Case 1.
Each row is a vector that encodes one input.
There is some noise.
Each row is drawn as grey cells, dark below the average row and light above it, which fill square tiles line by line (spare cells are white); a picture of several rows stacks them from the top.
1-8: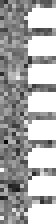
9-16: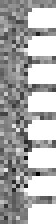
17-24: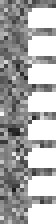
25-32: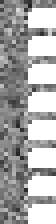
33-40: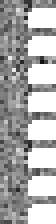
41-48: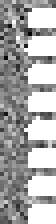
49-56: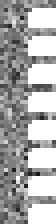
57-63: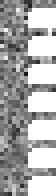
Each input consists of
a point on an 11-point line.
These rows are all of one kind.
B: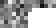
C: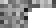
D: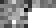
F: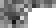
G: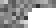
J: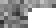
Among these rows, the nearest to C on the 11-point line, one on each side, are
D and G.
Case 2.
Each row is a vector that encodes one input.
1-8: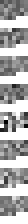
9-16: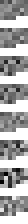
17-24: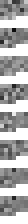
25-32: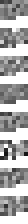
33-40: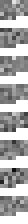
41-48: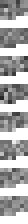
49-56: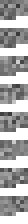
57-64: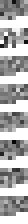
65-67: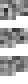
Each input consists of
four true/false values.
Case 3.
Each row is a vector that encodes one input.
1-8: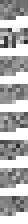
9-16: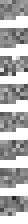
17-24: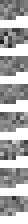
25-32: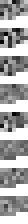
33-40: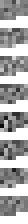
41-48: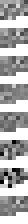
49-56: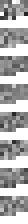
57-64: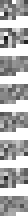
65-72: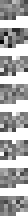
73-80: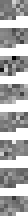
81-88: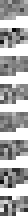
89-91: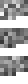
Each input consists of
four true/false values.
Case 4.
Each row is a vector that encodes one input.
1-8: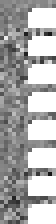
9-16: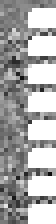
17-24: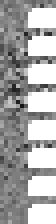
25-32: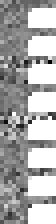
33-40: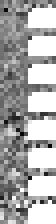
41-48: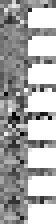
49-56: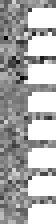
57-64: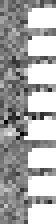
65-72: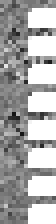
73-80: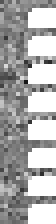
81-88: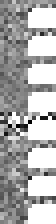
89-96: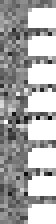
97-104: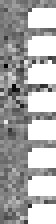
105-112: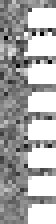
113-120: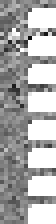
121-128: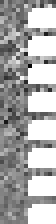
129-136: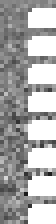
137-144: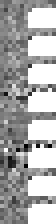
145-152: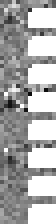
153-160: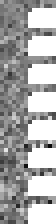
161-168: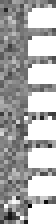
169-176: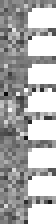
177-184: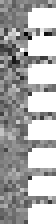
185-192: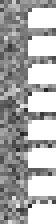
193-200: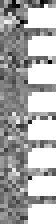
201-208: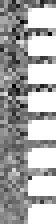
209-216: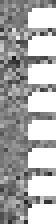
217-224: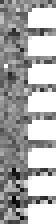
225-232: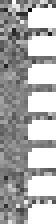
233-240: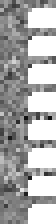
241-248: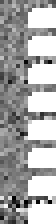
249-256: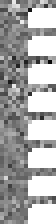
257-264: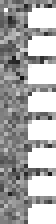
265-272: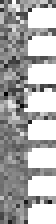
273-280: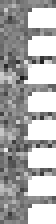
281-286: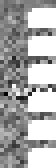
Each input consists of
one of 6 labels.
